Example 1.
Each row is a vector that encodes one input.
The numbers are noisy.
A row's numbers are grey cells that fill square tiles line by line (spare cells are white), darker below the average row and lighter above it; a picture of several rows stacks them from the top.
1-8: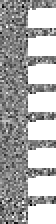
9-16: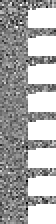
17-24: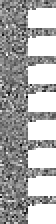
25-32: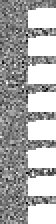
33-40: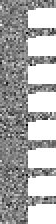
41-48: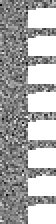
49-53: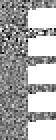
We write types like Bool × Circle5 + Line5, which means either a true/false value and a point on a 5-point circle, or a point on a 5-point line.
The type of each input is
Line5 + Line6.
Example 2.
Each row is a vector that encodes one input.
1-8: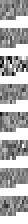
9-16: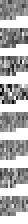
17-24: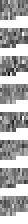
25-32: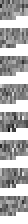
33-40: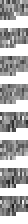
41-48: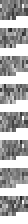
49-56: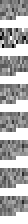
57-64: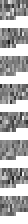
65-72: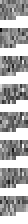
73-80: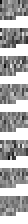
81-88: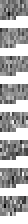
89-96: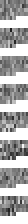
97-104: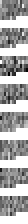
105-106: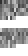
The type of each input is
List2(Line6).
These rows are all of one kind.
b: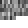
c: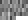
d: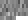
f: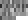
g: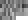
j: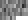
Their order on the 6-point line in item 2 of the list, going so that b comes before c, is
b, c, j, d, g, f.
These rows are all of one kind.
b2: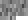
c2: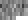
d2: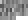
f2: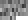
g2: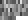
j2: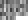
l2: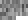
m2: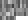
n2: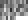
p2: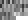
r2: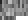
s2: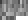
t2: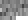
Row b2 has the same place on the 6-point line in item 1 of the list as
d2, f2, l2 and t2.
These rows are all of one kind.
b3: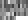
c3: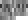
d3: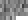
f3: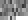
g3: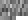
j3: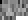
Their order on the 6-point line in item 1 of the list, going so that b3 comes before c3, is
j3, b3, g3, f3, d3, c3.
